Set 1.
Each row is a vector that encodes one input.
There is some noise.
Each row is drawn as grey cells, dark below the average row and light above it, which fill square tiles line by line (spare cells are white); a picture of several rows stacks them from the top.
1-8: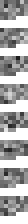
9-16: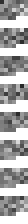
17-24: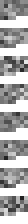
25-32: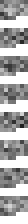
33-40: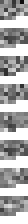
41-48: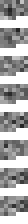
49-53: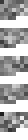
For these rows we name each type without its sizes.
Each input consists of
three true/false values.
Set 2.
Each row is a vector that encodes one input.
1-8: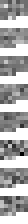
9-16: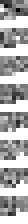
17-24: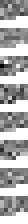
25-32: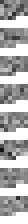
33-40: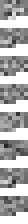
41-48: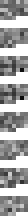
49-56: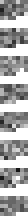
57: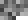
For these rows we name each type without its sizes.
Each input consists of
a label.
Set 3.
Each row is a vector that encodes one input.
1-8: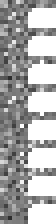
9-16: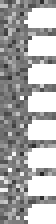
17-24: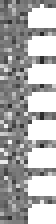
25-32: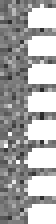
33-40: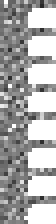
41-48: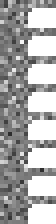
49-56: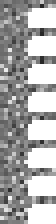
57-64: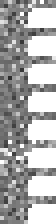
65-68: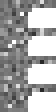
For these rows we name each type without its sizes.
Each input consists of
three true/false values.
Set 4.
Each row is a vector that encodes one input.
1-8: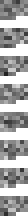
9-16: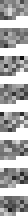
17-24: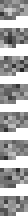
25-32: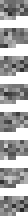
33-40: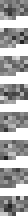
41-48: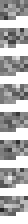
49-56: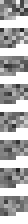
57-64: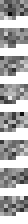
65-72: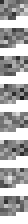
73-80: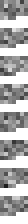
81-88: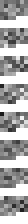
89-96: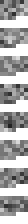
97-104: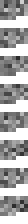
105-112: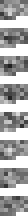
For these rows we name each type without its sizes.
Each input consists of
three true/false values.
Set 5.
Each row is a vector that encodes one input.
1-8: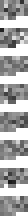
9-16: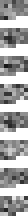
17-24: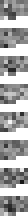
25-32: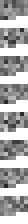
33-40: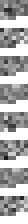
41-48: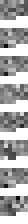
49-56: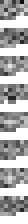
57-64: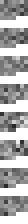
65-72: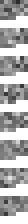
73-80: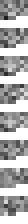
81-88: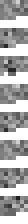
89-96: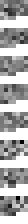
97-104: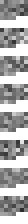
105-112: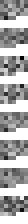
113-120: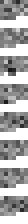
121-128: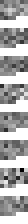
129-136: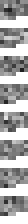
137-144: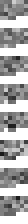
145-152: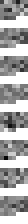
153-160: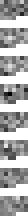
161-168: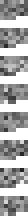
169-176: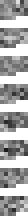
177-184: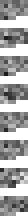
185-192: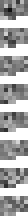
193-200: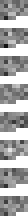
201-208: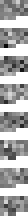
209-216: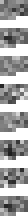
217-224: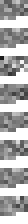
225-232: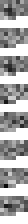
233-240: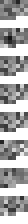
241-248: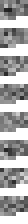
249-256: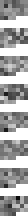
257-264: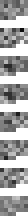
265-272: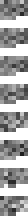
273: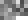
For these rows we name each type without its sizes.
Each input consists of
three true/false values.
